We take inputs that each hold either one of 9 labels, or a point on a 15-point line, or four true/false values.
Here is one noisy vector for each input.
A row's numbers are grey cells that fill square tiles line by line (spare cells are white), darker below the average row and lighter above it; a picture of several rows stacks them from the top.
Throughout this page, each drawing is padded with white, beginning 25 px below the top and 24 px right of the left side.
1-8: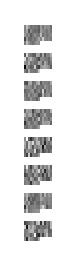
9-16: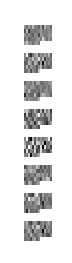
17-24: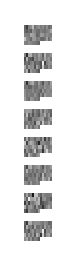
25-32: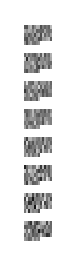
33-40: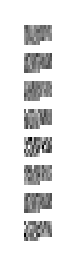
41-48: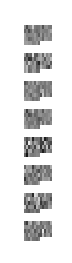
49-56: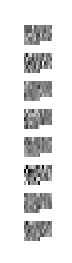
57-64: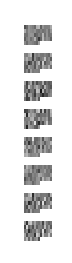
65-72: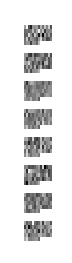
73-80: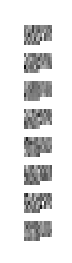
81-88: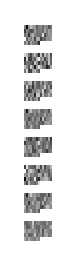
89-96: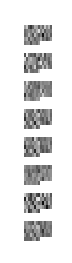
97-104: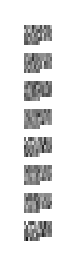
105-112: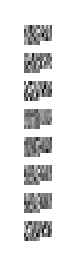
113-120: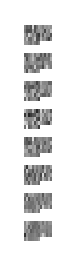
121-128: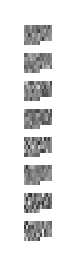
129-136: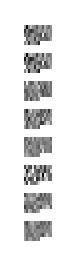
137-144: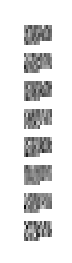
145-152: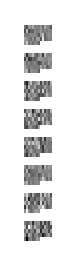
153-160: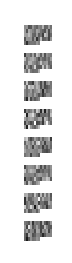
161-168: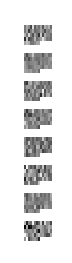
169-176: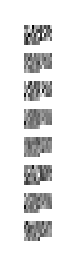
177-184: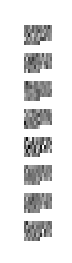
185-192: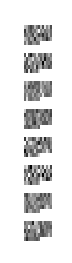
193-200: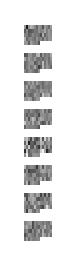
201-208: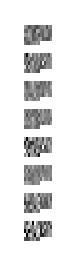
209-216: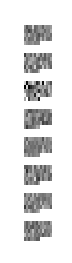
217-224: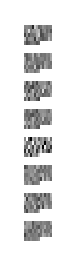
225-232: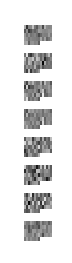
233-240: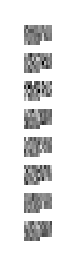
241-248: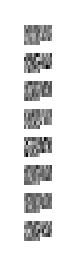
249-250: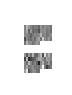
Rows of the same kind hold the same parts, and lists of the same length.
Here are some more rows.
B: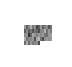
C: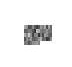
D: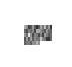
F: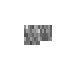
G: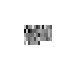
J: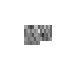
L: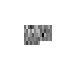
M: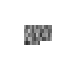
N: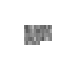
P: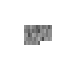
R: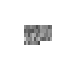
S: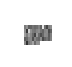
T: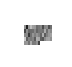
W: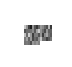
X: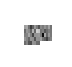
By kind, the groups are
B, G, N, P, R, T
C, D, M, S, W
F, J, L, X

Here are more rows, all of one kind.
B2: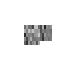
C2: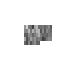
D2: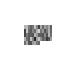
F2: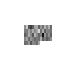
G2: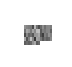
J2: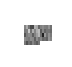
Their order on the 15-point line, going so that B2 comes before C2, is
F2, J2, G2, B2, D2, C2.
